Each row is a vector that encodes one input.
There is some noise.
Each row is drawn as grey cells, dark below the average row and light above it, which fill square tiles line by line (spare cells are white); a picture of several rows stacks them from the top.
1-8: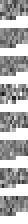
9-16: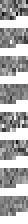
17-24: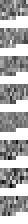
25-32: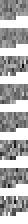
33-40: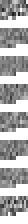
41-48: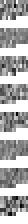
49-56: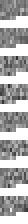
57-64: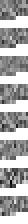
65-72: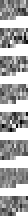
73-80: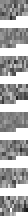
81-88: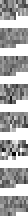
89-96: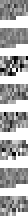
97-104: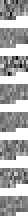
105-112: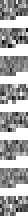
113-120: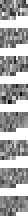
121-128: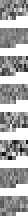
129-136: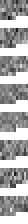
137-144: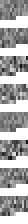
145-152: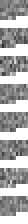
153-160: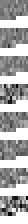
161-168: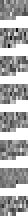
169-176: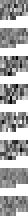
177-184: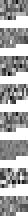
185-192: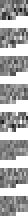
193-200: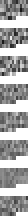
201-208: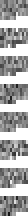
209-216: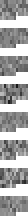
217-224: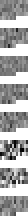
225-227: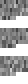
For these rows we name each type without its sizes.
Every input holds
a list of points on a line.
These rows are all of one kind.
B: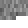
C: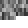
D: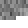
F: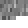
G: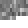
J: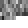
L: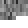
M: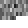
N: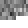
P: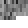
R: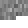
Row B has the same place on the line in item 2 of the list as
C, F, G and N.
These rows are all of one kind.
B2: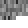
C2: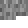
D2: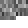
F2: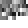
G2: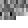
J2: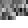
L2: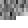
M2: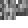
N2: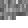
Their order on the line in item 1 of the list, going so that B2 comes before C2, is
L2, B2, G2, C2, F2, D2, J2, M2, N2.
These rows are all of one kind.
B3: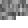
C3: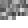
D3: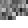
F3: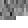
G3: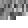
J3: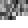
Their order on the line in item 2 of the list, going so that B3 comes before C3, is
J3, B3, C3, G3, F3, D3.
